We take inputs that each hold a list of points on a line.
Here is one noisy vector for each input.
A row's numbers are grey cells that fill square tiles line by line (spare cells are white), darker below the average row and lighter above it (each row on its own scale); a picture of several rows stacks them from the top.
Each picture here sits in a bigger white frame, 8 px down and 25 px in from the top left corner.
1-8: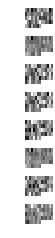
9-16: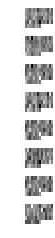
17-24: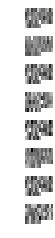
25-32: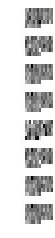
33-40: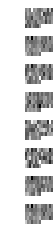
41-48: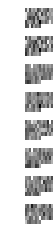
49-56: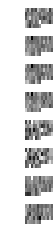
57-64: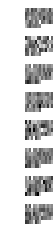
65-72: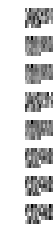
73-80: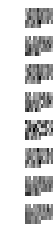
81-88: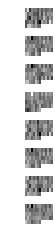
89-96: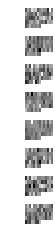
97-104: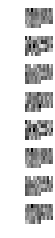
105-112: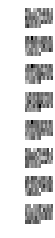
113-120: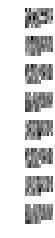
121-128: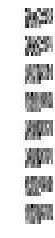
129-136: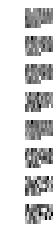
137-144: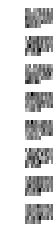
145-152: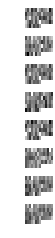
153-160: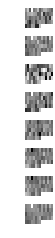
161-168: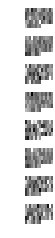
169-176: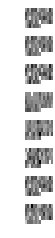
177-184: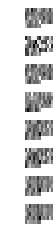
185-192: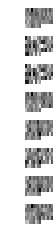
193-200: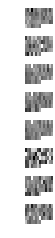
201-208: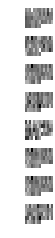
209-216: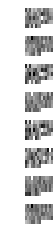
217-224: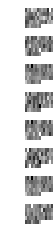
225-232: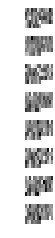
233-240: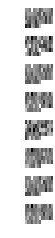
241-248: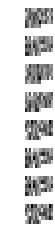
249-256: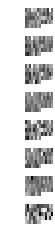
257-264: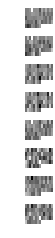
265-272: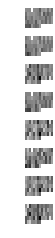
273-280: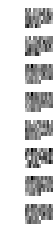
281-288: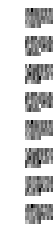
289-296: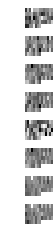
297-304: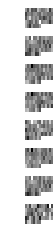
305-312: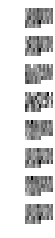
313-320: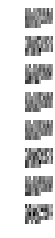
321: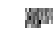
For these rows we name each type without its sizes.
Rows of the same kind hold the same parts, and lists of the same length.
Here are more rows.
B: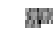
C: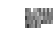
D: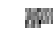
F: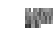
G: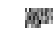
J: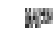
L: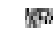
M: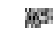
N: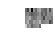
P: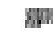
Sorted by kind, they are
B, C, D, F, G, J, M, P
L
N

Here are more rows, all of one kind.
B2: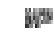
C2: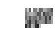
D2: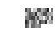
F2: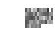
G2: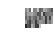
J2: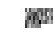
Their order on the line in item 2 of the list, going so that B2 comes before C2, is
B2, C2, G2, J2, D2, F2.
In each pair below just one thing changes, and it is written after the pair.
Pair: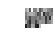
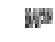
the place on the line in item 1 of the list
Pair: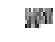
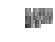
the place on the line in item 1 of the list
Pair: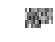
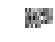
the place on the line in item 1 of the list
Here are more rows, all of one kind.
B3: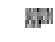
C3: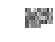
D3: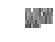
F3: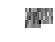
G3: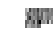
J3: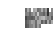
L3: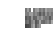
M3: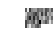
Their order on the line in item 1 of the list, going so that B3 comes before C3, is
B3, G3, F3, M3, C3, J3, L3, D3.
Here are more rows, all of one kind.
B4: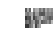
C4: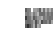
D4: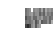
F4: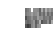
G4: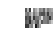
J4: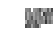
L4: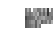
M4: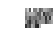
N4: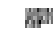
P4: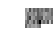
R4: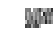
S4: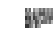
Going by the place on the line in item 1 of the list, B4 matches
C4, G4, L4 and S4.
